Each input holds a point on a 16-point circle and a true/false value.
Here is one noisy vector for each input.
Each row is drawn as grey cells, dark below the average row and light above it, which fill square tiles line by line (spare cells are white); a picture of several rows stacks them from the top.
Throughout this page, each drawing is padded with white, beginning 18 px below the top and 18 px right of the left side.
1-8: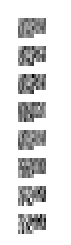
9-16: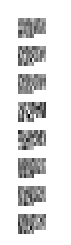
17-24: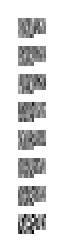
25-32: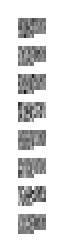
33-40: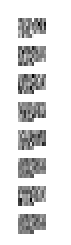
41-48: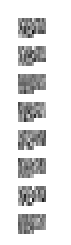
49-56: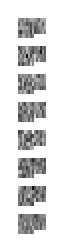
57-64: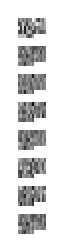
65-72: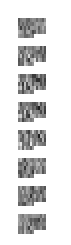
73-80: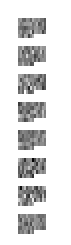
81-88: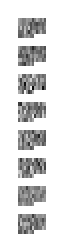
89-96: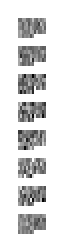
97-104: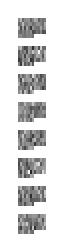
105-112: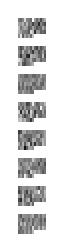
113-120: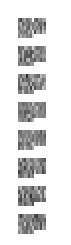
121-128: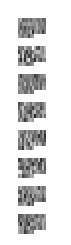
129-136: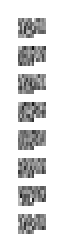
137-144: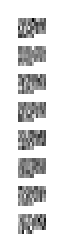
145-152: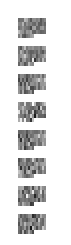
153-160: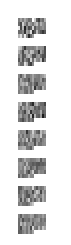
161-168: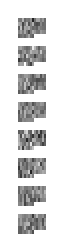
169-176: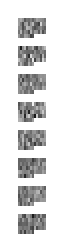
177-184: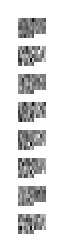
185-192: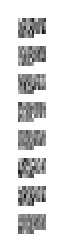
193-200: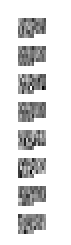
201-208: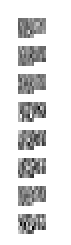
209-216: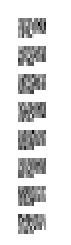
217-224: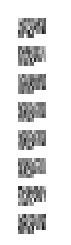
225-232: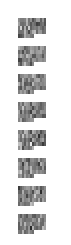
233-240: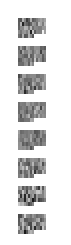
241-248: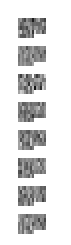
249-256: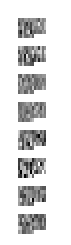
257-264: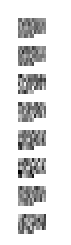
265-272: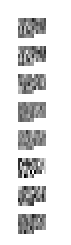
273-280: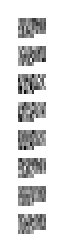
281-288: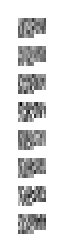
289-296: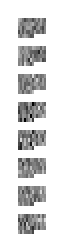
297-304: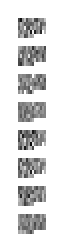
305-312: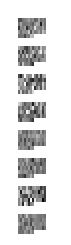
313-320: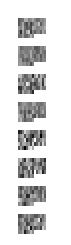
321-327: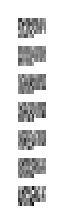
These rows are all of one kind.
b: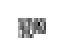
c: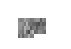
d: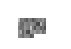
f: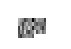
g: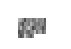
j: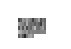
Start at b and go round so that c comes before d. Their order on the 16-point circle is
b, j, c, g, f, d.
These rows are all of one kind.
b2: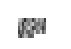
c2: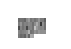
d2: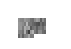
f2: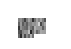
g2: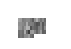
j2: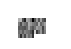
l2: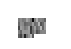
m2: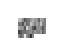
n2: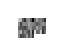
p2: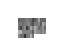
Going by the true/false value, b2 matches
d2, g2 and m2.
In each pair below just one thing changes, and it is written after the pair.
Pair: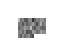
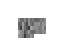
the true/false value
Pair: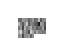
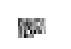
the true/false value
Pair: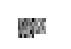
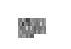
the true/false value
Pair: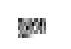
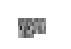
the place on the 16-point circle
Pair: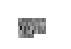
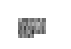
the place on the 16-point circle
